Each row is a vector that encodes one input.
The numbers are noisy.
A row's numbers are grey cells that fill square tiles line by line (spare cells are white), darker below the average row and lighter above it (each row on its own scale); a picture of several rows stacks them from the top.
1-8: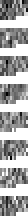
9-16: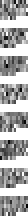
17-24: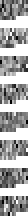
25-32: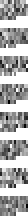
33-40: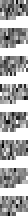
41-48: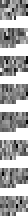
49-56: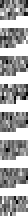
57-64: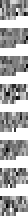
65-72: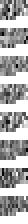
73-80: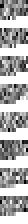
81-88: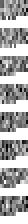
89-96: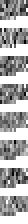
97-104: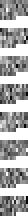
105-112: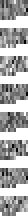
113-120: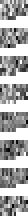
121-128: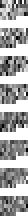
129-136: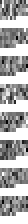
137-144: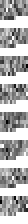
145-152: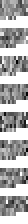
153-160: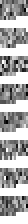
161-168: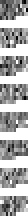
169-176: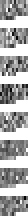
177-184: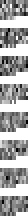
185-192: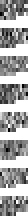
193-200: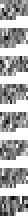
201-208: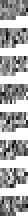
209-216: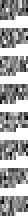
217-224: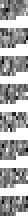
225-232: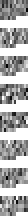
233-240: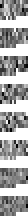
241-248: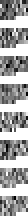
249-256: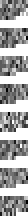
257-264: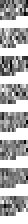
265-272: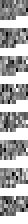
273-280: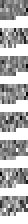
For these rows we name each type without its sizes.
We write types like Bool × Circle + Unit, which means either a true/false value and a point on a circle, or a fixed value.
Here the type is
(Bool × Bool × Bool + Line) × (Tree + Unit).
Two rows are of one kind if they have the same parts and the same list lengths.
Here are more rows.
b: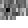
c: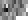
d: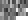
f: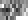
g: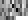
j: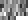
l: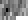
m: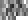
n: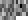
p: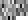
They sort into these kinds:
b, c, f, l
d
g, m, n, p
j

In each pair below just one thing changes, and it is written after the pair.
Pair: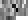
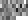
the node of the tree
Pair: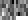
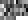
the node of the tree
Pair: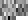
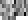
the node of the tree
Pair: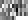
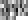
the node of the tree
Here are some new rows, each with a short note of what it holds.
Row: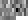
a point on a line and a node of a tree
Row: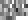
a point on a line and a node of a tree
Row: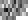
a point on a line
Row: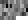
a node of a tree and three true/false values
